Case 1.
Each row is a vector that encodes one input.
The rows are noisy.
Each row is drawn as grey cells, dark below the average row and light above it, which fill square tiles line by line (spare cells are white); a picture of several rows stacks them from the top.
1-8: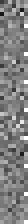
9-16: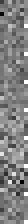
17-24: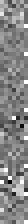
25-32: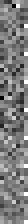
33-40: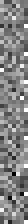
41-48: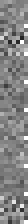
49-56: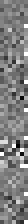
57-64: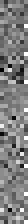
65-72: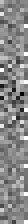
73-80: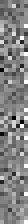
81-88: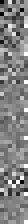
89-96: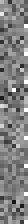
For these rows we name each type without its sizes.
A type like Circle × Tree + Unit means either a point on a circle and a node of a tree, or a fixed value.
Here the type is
List(Line).
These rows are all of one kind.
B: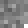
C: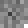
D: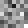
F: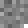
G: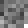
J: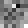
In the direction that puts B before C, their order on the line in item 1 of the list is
D, B, F, C, G, J.
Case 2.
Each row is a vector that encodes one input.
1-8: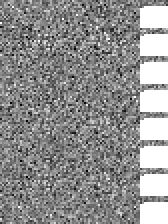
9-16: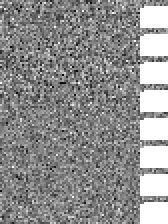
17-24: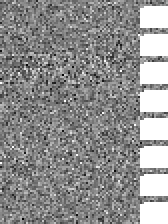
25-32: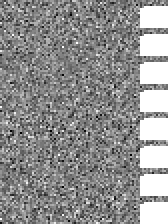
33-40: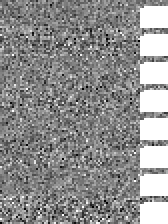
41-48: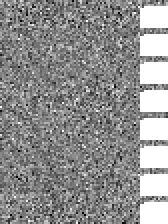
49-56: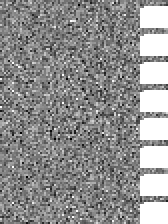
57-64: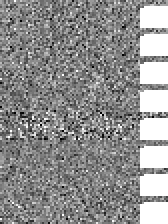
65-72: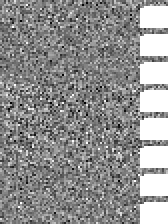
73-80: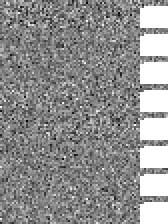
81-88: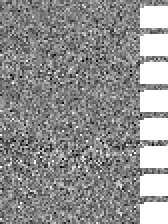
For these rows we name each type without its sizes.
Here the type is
Circle × Line.
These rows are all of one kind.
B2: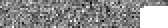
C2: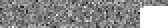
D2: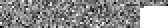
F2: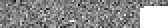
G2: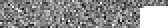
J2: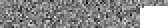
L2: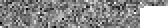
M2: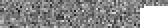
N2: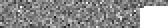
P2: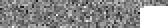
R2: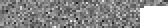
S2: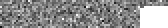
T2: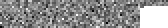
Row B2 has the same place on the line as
F2 and R2.
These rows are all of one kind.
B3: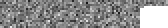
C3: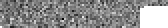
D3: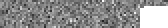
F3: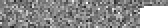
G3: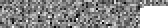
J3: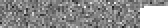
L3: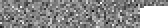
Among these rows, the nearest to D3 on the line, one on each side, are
C3 and F3.
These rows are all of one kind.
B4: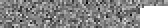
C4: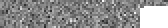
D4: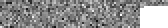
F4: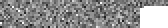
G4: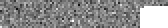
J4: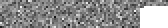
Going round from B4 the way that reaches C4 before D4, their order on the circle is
B4, G4, F4, J4, C4, D4.
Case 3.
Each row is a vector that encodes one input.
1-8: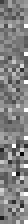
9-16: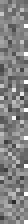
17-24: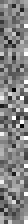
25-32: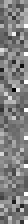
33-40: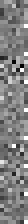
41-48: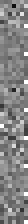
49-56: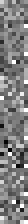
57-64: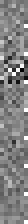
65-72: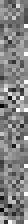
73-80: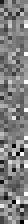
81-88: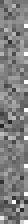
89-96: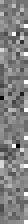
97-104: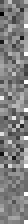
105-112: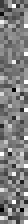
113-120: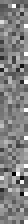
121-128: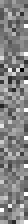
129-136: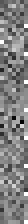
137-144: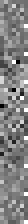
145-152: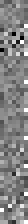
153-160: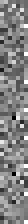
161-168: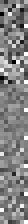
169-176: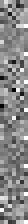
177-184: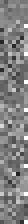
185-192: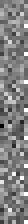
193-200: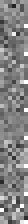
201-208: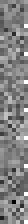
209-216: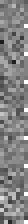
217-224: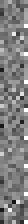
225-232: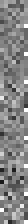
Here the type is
Line4 + Line6.
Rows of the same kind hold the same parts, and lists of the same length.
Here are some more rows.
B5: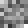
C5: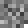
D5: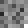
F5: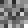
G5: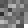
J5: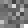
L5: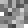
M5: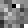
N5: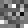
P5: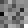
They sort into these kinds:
B5, D5, M5, P5
C5, F5, G5, J5, L5, N5

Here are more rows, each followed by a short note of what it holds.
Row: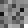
a point on a 4-point line
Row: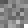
a point on a 6-point line
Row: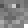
a point on a 6-point line
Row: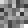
a point on a 4-point line
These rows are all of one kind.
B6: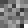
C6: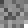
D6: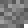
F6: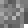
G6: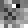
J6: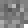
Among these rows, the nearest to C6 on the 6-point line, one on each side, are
B6 and D6.
